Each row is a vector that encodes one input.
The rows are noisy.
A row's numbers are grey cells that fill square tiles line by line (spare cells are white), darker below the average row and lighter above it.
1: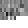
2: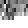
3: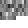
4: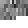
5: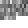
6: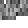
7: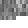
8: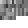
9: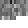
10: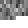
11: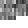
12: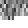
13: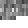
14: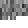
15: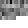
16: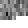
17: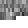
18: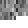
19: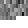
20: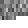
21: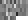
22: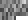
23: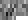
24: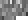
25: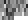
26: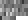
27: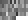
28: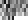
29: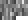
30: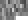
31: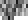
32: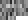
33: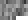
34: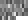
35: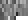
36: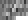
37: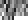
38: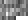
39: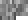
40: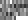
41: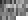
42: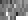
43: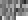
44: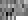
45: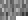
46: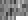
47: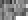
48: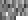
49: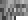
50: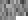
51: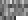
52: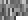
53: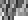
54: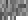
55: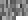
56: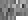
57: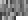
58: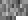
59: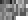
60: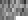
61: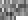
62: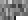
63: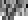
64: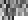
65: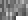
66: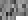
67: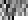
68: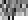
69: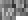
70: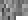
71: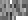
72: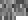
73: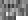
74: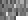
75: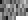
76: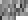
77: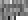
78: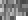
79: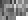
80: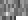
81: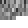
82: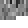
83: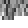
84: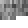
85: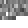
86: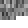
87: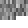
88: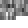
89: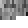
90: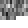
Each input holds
a point on a 3-point line and a point on a 5-point line, together with either a fixed value, or four true/false values.
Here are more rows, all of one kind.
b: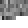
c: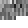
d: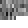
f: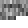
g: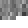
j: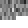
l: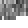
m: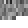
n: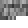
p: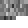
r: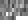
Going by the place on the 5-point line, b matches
g and r.
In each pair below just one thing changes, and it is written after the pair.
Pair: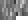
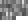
the place on the 5-point line
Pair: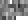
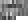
the place on the 5-point line
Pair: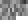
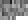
one of the four true/false values
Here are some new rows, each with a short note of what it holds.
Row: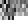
a point on a 3-point line and a point on a 5-point line
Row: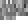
a point on a 3-point line, a point on a 5-point line and four true/false values
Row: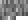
a point on a 3-point line, a point on a 5-point line and four true/false values
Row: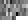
a point on a 3-point line, a point on a 5-point line and four true/false values
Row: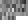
a point on a 3-point line, a point on a 5-point line and four true/false values
